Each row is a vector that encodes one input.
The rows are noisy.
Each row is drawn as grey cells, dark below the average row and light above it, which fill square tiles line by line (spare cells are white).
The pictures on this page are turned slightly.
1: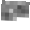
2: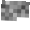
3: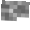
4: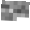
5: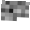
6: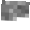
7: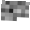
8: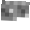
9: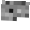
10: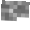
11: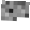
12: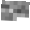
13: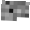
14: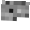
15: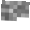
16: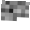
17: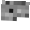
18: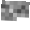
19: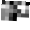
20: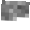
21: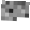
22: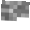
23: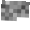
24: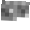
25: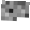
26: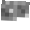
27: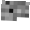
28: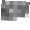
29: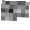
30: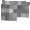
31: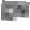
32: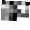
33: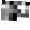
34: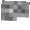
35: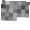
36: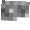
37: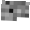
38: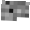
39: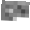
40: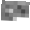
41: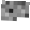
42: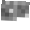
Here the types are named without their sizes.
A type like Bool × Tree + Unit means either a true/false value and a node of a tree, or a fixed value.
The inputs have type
List(Line).
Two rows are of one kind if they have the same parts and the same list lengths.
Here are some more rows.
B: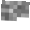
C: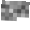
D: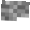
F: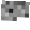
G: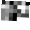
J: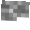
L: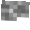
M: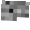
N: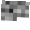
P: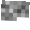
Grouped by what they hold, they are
B, C, D, J, L, P
F, M, N
G

